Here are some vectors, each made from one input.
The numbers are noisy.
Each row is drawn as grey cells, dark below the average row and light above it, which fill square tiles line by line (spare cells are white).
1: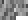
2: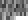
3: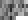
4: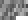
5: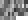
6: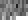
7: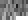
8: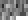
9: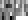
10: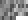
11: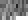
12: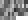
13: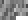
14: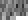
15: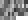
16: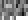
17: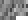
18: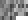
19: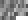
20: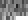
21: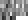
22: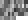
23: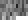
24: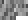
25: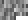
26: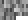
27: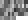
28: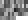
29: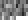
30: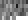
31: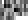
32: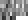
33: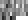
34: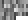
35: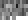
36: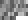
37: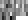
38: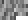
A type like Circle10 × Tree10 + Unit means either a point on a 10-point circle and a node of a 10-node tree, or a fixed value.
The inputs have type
Bool × (Line5 × Line5 + Unit).
